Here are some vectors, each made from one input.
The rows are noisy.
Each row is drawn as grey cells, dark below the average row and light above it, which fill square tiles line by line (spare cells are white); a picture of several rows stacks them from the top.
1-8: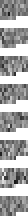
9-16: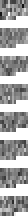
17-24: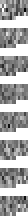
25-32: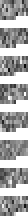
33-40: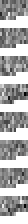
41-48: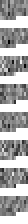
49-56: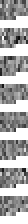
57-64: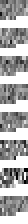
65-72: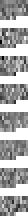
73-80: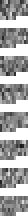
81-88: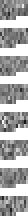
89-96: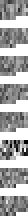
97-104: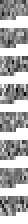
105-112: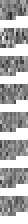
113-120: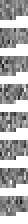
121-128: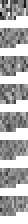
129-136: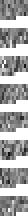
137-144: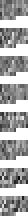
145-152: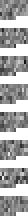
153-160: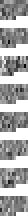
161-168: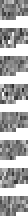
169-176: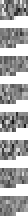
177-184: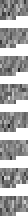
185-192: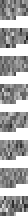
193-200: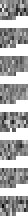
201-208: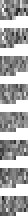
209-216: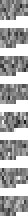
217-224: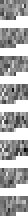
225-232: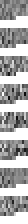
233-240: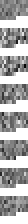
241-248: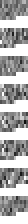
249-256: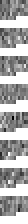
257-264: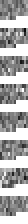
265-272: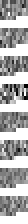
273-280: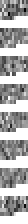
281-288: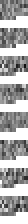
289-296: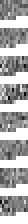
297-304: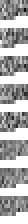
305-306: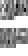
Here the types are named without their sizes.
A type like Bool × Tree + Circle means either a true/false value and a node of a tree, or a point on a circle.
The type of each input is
List((Circle + Unit) × Line).
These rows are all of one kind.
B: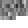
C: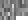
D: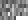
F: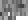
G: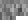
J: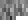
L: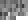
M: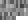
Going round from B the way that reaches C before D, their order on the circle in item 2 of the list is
B, F, L, M, C, G, D, J.
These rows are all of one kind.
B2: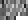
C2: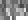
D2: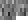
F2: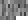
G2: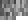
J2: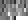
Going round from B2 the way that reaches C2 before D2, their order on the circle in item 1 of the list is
B2, G2, J2, C2, F2, D2.
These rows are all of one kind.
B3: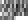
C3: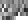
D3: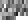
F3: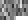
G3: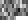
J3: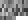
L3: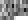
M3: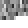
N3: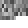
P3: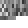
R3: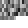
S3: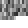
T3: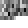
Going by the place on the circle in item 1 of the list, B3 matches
P3 and T3.
